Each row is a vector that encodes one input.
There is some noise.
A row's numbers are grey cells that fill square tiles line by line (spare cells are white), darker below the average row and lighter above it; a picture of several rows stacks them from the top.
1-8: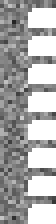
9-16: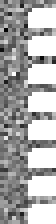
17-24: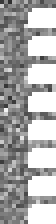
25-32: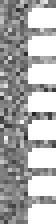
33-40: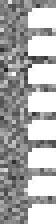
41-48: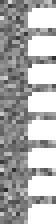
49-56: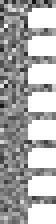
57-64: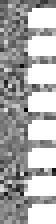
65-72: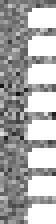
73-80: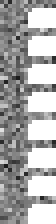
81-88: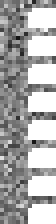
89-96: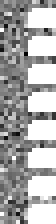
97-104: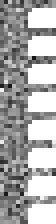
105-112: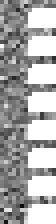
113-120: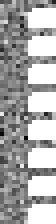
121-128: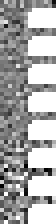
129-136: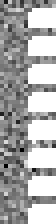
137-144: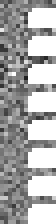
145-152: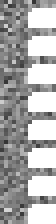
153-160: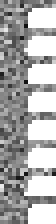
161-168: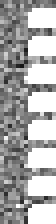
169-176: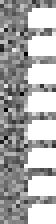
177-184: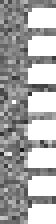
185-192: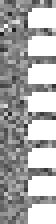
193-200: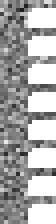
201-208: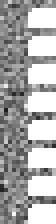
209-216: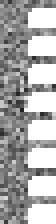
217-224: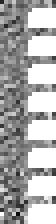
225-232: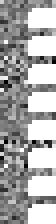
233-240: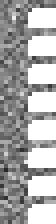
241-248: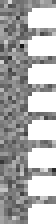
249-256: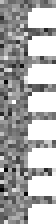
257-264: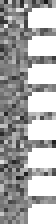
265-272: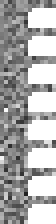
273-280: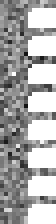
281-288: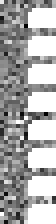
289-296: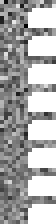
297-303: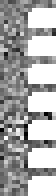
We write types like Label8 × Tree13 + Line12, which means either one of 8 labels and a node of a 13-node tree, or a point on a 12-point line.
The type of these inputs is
(Bool × Bool × Bool × Bool × Bool + Unit) × Label4.
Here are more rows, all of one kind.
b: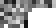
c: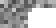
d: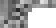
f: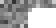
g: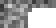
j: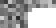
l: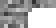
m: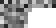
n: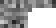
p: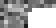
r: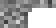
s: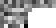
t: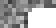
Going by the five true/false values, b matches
m, s and t.
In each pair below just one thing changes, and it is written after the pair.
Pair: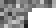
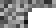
one of the five true/false values
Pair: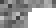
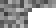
one of the five true/false values
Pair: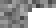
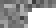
one of the five true/false values
